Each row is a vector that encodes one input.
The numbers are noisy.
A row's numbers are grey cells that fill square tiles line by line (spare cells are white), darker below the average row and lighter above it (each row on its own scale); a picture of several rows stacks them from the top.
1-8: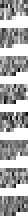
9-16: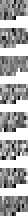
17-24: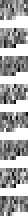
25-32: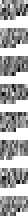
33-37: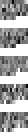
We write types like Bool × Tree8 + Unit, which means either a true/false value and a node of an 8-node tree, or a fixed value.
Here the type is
Bool × Label4.
